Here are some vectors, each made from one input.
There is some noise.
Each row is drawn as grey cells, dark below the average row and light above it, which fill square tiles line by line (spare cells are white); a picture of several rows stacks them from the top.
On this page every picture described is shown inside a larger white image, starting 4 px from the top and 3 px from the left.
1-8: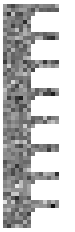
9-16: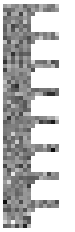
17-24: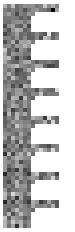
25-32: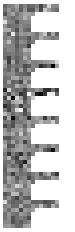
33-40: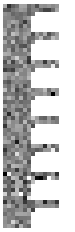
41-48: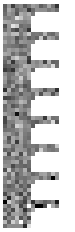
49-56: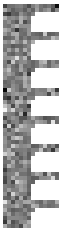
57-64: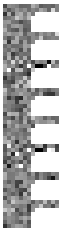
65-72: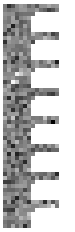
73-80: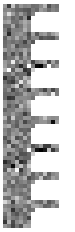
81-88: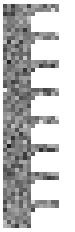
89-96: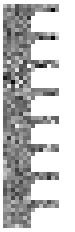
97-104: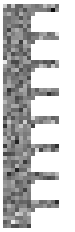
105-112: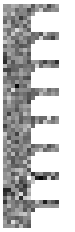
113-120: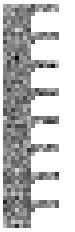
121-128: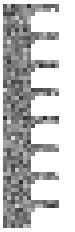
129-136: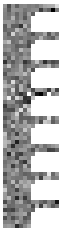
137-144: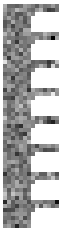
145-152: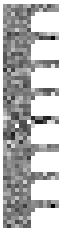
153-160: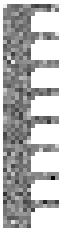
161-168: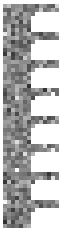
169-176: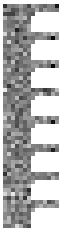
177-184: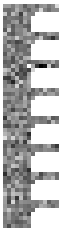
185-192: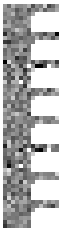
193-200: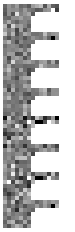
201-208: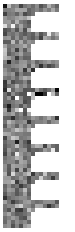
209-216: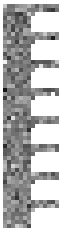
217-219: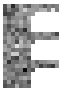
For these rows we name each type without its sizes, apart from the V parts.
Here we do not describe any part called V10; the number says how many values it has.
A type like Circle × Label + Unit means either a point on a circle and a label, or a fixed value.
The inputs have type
Bool × (Circle + V10).
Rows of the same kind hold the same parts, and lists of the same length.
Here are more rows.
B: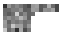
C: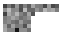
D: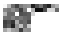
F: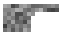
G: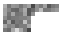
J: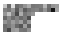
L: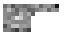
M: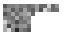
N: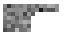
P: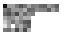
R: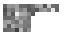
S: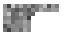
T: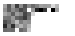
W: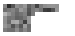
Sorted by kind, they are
B, C, L, M, P, R
D, F, G, J, N, S, T, W

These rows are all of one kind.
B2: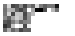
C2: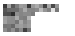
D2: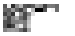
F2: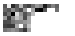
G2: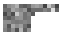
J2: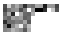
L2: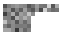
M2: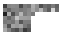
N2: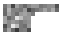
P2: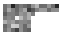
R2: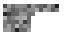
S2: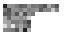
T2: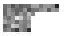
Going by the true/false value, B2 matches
D2, F2 and J2.
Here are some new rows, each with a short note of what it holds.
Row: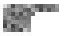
a point on a circle and a true/false value
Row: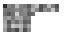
a true/false value and a value of V10
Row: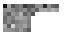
a true/false value and a value of V10
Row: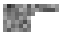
a point on a circle and a true/false value
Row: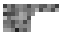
a true/false value and a value of V10
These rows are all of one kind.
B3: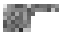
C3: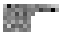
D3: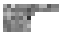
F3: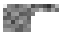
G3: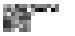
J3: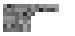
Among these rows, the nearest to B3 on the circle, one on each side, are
F3 and J3.
